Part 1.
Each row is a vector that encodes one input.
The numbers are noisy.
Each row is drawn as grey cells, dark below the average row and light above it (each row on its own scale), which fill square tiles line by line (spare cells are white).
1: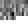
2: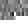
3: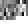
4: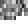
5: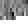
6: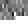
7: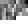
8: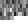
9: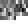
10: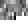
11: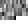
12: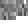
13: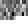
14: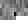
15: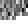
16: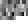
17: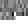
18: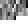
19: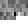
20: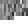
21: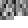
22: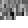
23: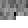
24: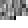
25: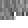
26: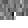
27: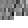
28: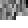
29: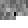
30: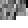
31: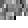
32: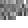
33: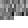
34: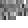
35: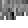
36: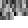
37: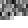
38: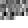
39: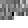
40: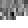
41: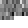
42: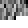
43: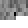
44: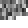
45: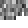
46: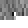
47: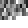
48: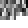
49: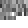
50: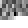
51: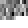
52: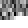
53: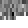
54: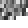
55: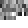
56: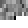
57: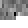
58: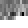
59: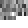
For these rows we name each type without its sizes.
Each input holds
either a point on a line, or three true/false values.
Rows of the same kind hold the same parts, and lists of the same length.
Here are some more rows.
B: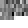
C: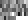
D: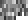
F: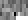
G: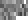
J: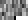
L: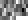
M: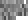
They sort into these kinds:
B, F, L
C, D, G, J, M

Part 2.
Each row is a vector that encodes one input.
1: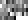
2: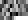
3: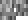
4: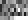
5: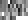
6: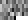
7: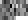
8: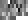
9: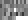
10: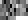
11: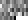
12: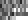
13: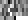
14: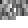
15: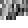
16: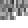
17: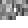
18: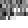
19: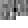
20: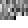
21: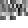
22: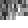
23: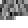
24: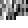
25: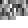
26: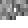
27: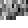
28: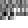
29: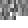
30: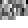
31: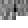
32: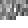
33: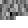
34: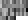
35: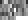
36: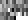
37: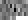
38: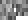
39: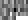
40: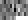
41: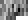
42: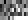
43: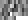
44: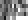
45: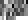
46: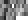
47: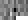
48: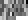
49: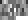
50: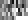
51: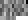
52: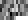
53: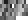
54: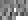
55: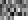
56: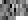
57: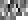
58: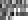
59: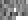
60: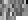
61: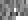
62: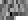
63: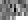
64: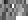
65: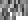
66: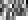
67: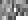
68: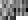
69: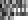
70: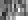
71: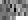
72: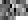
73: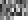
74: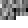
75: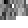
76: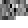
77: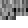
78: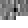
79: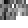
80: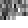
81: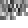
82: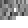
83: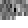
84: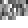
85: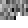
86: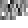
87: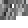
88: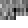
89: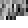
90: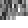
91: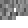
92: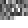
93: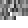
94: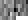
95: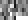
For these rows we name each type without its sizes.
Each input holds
either a point on each of two lines, or four true/false values.
